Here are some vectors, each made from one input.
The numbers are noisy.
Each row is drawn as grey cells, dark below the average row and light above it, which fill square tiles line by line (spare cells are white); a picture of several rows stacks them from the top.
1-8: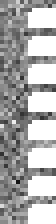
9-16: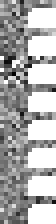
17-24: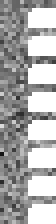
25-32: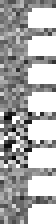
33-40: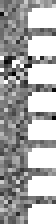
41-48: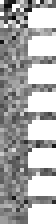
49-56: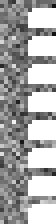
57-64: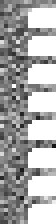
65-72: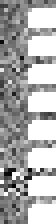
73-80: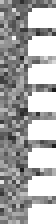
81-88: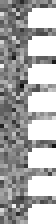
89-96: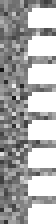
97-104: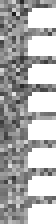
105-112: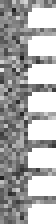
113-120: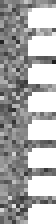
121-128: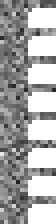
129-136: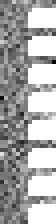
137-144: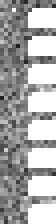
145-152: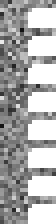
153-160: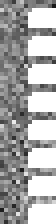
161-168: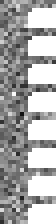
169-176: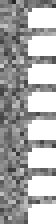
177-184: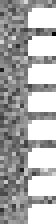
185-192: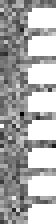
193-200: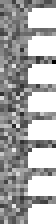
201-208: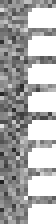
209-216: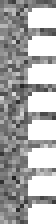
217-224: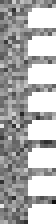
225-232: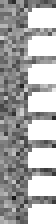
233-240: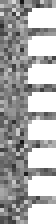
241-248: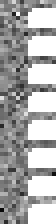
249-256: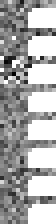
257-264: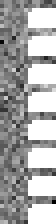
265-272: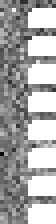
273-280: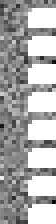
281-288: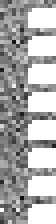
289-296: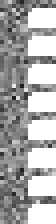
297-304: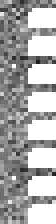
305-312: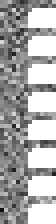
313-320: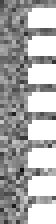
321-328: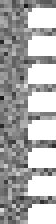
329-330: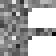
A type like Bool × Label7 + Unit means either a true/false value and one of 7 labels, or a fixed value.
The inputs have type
List2(Line11).
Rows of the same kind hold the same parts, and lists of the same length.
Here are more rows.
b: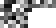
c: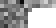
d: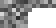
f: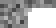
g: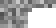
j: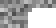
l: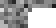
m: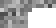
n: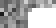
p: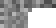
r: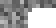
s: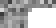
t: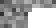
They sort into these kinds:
b
c, d
f, g, j, l, m, n, p, r, s, t

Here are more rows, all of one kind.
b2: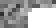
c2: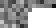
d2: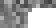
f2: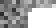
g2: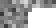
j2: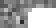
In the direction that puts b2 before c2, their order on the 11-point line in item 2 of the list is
b2, j2, c2, f2, d2, g2.
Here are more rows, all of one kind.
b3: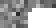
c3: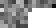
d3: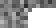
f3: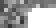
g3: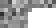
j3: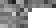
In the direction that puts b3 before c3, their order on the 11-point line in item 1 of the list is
b3, c3, j3, d3, f3, g3.
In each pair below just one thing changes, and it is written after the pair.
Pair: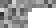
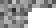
the place on the 11-point line in item 2 of the list
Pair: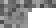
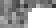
the place on the 11-point line in item 2 of the list
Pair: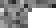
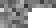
the place on the 11-point line in item 1 of the list
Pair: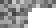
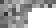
the place on the 11-point line in item 1 of the list
